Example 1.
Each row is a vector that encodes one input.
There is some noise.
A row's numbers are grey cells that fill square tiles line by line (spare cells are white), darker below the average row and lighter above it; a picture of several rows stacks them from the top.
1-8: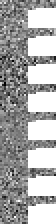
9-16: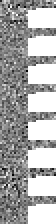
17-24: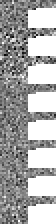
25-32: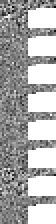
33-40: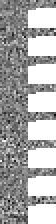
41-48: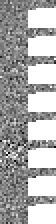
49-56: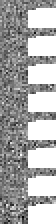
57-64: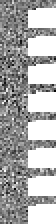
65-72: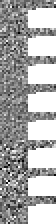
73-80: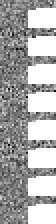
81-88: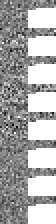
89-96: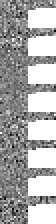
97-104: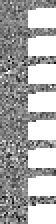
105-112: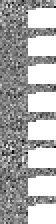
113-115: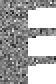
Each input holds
either one of 9 labels, or a point on a 6-point line, or a point on a 9-point line.
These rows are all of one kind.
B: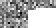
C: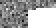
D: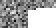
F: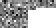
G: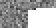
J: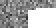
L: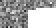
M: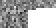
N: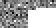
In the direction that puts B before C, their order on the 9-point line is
J, L, F, N, B, M, G, D, C.
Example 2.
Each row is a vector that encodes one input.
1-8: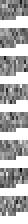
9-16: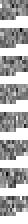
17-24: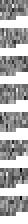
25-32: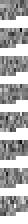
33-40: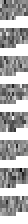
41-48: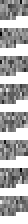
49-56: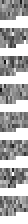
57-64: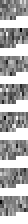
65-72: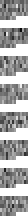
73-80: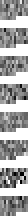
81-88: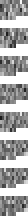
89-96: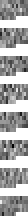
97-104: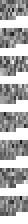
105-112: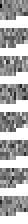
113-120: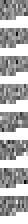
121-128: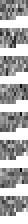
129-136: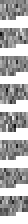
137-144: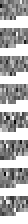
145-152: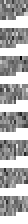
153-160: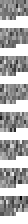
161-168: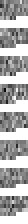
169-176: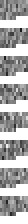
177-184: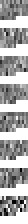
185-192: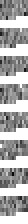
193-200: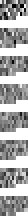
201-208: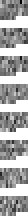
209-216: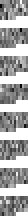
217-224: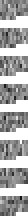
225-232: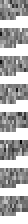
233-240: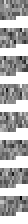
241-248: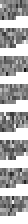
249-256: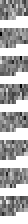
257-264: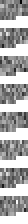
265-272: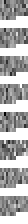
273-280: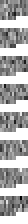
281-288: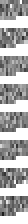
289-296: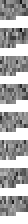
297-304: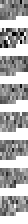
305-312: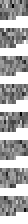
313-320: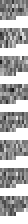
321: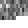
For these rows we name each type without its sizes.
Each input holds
a list of points on a circle.
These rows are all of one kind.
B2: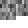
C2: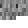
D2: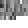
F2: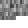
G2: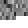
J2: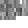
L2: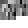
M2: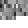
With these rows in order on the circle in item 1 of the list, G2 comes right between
B2 and M2.
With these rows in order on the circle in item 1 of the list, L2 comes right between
B2 and F2.
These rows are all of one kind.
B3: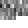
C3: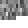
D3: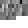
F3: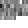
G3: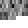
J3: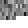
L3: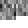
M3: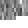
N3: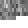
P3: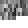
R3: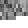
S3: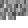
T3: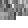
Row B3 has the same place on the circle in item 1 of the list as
F3, M3 and T3.
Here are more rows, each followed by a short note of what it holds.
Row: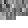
a list of three items
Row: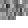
a list of three items
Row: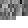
a list of two items
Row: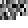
the empty list
